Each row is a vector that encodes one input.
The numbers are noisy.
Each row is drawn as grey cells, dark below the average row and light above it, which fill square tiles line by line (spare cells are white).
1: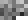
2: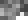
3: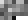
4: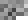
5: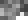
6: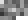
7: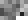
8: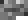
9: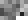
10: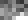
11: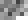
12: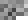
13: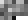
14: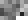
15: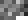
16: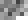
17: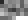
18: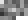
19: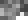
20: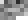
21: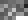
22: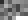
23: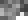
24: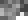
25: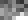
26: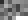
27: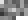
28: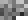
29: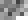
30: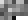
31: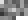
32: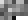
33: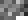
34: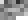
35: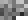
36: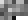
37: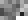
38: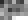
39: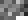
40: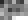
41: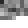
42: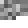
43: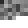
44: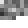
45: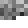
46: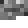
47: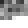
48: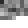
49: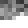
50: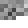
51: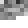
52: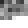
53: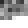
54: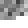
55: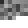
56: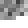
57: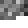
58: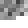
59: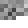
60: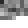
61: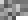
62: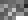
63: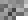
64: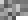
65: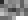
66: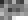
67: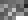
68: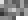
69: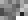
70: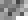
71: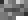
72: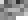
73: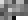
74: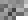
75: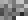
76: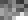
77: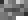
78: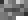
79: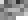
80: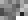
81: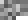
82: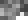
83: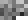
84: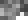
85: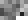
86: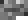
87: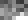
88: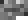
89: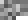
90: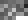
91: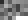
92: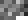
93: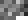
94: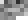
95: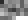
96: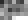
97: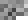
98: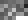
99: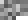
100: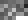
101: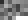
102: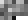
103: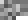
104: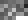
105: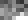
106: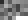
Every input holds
four true/false values.
